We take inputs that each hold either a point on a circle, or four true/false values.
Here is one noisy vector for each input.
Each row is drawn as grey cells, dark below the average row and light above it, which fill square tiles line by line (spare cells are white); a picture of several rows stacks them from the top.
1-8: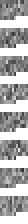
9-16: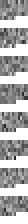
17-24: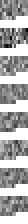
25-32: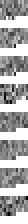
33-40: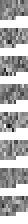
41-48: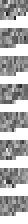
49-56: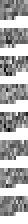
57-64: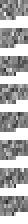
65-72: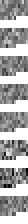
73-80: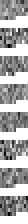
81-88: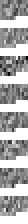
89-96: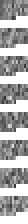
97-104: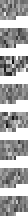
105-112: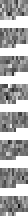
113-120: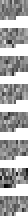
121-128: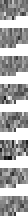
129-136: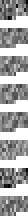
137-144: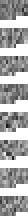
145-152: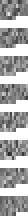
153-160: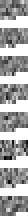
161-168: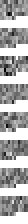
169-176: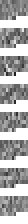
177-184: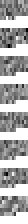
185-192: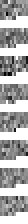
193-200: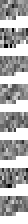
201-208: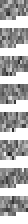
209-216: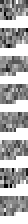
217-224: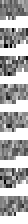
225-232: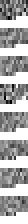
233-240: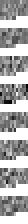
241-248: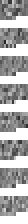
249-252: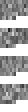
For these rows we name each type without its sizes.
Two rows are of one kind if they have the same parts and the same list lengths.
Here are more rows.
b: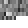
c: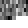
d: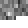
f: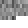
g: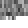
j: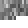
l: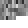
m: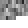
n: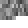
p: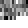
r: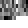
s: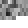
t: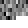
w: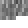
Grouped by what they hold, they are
b, d, f, g, j, l, m, n, s, w
c, p, r, t

